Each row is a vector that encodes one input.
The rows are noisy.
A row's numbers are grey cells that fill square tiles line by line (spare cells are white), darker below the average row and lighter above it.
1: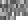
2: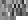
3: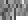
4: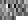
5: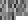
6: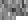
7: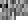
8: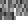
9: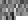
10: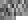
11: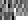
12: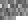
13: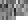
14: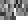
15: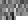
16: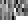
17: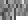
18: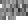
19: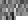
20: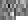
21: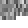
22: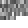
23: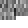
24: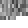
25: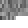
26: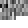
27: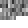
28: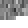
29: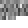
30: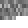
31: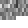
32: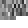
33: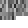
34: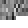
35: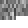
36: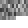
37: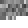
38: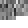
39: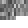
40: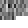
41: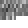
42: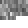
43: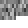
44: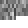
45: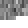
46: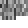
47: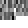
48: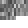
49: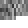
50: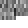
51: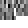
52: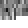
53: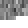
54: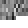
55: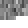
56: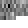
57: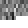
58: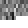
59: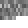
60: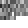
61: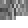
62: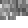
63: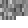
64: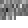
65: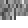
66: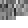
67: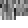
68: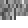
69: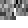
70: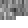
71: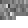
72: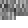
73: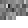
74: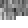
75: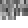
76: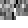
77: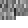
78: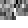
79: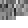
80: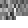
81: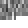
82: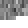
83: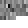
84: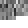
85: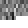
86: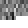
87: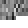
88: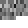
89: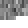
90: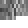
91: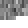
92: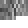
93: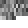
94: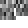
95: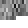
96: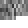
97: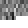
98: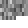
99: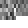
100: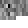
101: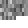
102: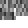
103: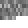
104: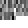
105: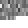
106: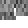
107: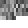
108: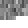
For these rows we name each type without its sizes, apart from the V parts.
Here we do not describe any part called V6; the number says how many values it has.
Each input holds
a point on a line and a value of V6, together with either a point on a circle, or a fixed value.
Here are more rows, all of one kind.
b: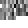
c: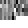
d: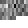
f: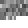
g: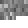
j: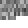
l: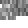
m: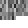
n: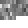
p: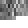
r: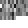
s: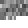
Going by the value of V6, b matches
f and s.
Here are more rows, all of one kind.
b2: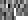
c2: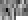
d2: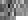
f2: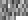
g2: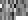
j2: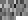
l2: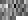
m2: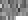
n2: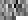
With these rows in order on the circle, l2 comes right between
b2 and j2.
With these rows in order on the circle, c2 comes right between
f2 and j2.
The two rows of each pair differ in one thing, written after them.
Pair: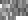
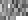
the value of V6
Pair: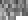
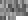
the value of V6
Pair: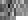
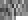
the place on the circle
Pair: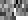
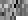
the place on the line
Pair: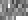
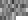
the place on the circle
